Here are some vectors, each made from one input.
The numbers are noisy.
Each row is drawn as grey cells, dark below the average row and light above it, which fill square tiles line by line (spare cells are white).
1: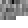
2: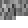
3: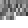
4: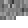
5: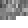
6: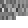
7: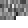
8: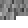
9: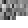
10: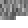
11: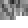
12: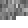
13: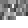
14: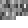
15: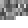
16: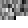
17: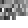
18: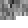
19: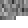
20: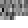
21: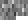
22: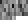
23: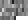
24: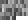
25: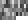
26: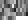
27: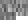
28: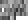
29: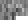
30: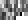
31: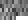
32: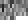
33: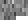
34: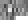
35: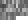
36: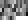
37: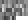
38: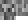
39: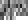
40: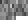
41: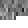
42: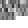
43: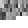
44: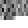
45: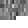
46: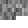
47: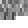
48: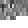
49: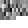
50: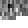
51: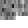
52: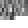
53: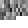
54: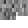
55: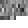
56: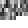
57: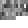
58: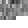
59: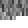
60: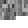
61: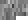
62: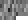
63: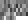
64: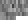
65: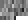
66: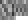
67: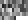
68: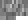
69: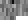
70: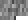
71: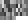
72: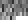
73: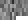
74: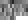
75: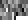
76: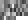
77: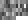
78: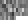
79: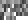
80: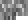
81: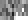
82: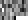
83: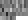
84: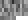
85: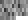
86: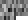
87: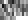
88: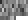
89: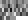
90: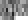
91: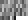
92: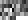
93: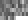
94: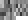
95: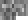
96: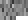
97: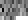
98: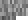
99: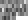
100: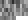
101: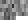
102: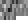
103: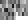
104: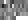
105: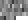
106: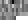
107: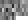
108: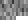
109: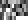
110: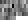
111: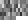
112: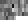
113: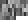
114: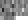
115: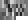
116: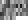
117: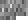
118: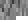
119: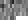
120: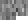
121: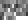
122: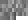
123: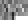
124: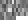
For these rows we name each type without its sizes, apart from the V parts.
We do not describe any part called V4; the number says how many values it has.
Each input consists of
either a point on a line, or a list of items, each a true/false value and a value of V4.
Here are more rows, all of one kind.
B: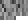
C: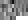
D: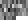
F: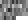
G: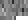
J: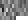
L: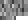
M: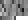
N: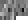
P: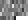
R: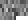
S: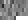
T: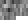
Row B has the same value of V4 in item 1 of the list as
J, R and T.
